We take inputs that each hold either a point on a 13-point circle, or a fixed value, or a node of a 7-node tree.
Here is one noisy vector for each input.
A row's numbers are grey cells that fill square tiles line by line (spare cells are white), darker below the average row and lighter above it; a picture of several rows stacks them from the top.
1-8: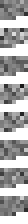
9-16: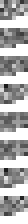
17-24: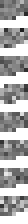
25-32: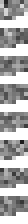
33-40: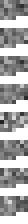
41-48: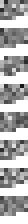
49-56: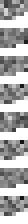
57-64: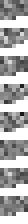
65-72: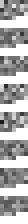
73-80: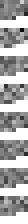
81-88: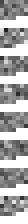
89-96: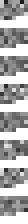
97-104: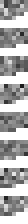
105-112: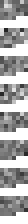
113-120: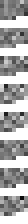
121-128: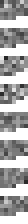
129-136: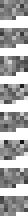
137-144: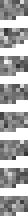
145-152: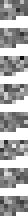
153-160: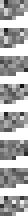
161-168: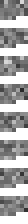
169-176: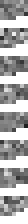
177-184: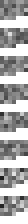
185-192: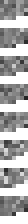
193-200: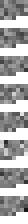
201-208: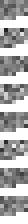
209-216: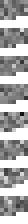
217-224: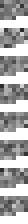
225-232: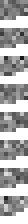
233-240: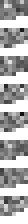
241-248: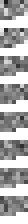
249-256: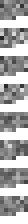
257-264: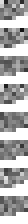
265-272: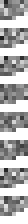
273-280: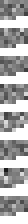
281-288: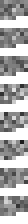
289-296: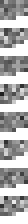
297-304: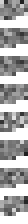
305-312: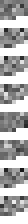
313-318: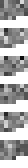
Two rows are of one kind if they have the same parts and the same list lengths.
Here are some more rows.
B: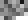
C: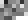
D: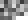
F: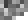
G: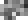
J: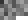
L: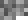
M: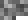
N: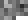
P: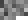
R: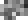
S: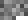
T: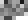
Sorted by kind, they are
B, C, D, F, T
G, R
J, L, M, N, P, S

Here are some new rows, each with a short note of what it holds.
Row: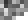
a node of a 7-node tree
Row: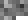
a point on a 13-point circle
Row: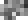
a fixed value
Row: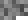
a point on a 13-point circle
